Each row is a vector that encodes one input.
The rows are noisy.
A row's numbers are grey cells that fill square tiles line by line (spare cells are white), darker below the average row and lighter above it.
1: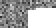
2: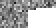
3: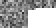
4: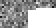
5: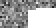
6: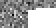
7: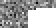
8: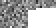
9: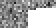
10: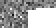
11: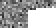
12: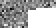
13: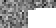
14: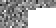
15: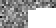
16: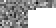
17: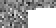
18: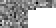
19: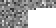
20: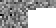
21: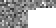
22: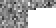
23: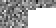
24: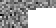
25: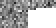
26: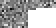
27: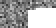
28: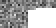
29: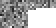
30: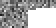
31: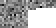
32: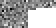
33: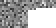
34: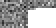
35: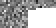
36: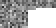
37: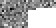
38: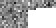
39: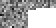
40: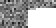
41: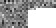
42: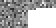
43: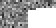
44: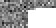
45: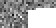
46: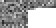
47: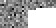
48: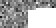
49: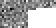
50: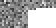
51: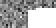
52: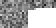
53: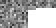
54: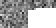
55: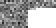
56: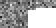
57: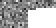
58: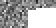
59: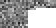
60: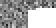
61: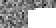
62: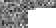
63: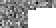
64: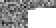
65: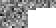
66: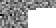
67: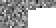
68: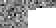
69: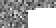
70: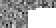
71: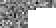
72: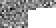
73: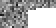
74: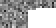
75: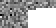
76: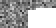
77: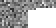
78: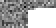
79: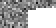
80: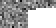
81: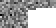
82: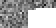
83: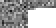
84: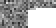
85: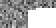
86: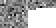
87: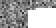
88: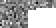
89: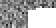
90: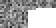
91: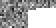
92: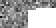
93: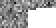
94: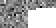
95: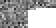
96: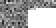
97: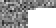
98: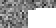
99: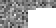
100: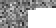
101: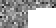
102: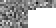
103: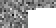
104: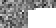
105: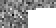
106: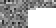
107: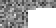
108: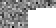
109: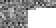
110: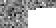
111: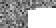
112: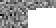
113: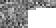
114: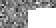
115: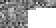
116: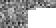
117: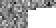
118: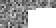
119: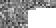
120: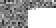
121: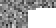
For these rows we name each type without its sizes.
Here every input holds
either a point on a circle, or a point on a line.
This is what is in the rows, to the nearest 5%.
About 45% of them hold a point on a circle. The rest hold a point on a line.
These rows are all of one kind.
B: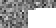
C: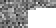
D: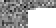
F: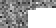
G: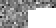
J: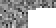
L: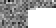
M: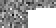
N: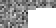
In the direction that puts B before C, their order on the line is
M, J, B, N, G, F, C, L, D.
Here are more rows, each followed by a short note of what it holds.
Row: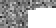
a point on a line
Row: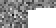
a point on a line
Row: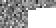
a point on a circle
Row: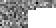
a point on a circle
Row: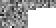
a point on a circle
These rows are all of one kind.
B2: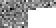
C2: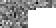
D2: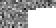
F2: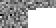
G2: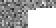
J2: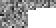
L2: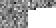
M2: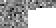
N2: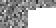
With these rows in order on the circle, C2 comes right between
F2 and G2.
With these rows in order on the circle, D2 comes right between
F2 and L2.
